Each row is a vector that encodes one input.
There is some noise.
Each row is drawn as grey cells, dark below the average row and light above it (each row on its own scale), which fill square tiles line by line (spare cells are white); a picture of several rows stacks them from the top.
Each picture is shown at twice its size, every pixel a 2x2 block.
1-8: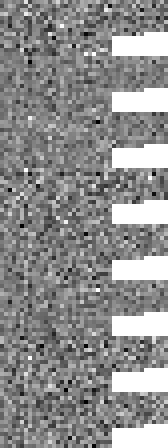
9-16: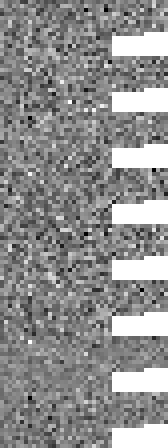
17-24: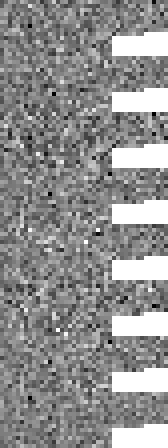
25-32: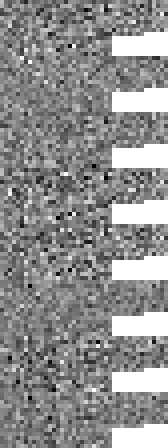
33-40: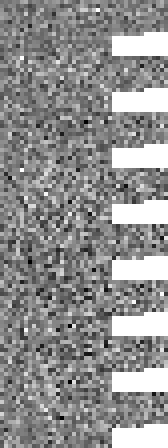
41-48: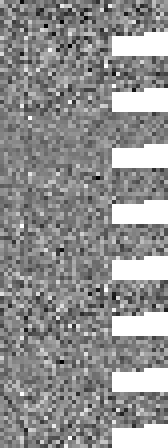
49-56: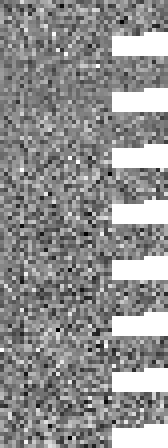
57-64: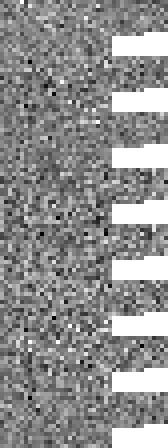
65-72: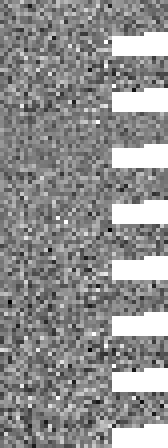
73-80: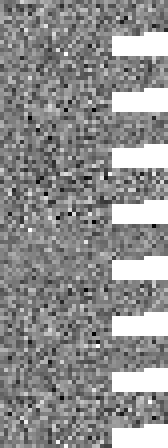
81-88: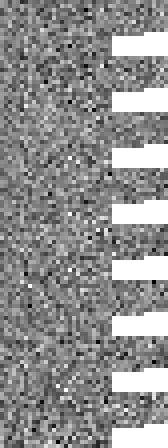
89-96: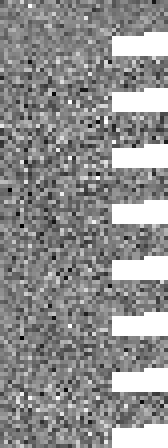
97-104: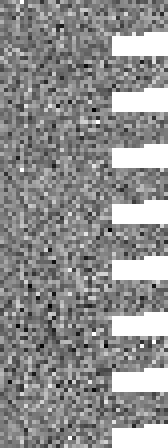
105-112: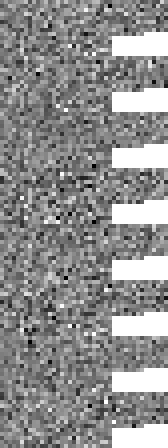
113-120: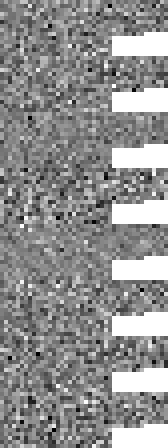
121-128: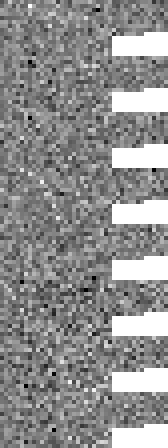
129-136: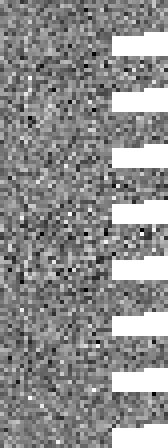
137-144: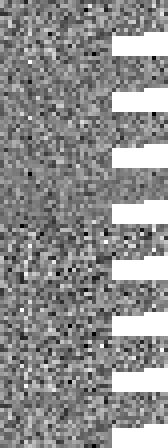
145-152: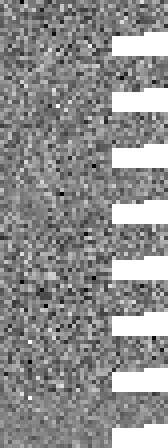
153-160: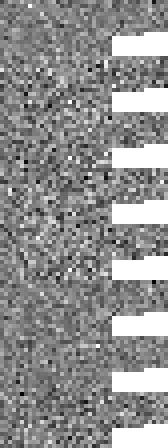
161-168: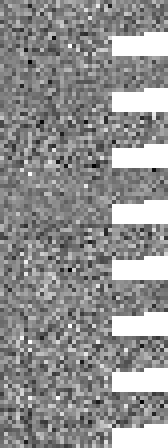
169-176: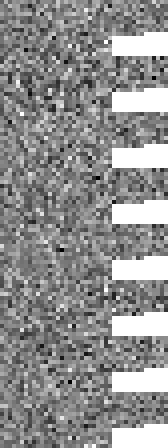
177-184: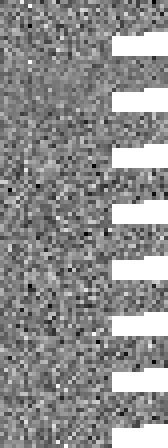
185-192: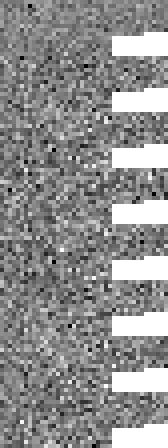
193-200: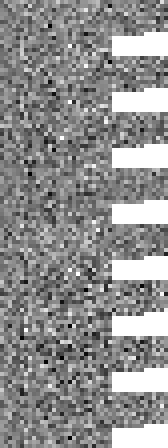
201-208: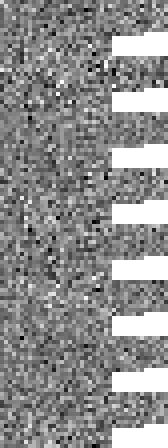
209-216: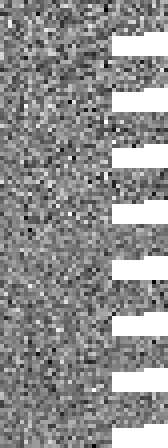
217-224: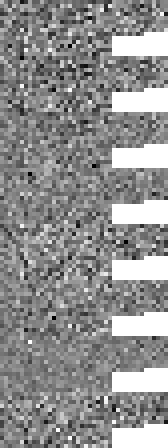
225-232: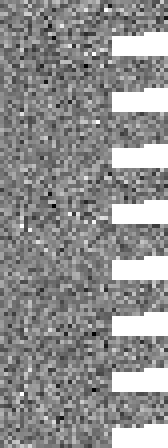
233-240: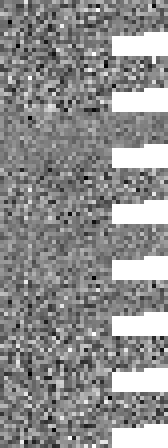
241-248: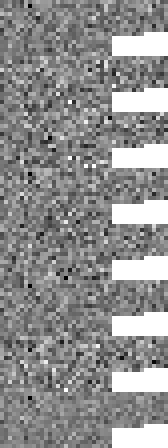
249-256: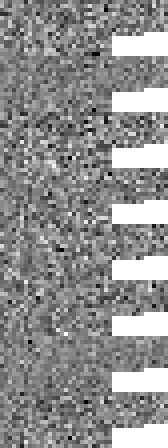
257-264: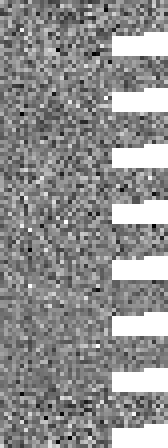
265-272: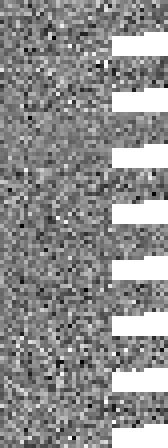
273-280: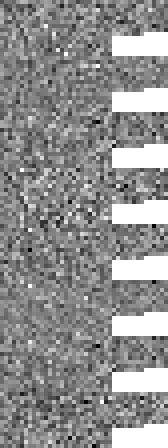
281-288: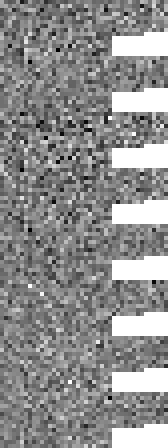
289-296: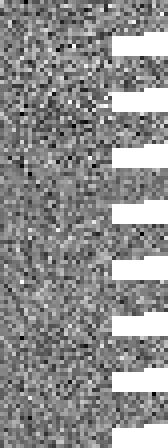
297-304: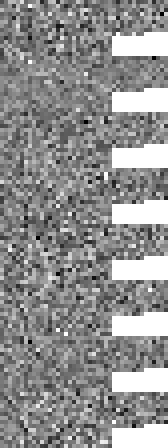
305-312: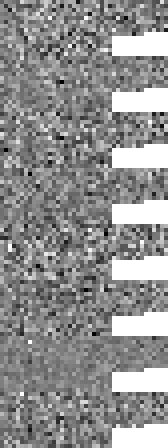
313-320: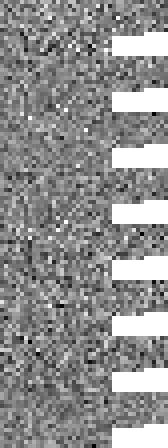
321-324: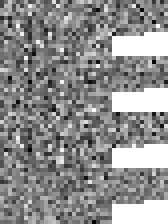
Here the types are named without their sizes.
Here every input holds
either a point on each of three lines, or four true/false values.
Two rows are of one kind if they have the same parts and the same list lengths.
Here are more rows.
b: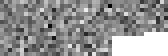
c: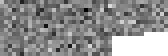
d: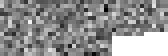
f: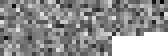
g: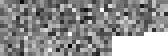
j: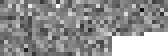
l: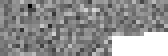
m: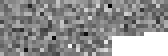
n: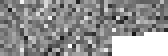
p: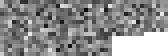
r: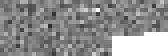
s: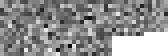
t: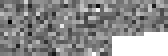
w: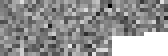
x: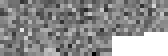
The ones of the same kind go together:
b, f, j, l, m, n, r, t, w
c, d, g, p, s, x

